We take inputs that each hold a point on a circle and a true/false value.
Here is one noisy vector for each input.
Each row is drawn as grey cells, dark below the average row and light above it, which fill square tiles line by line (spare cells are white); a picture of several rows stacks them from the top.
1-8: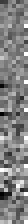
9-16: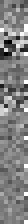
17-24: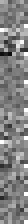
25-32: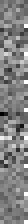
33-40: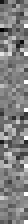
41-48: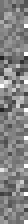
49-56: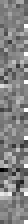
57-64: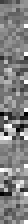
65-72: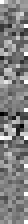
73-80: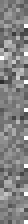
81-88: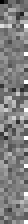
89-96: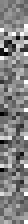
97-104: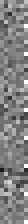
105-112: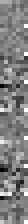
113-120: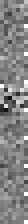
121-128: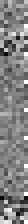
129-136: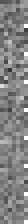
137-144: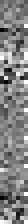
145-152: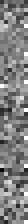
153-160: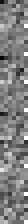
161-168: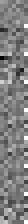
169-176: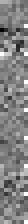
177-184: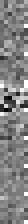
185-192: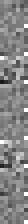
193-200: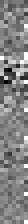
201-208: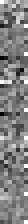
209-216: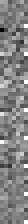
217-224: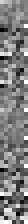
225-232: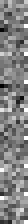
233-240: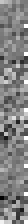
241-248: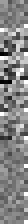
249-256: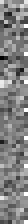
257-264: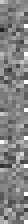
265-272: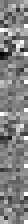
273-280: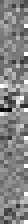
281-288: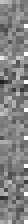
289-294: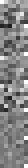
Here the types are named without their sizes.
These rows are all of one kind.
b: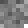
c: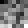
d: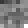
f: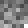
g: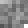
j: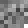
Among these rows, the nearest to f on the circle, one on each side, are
c and j.
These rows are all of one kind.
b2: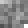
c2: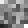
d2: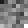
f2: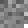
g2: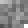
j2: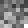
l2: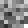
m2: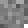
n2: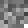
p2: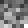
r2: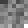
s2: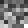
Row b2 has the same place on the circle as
d2, f2, g2 and l2.
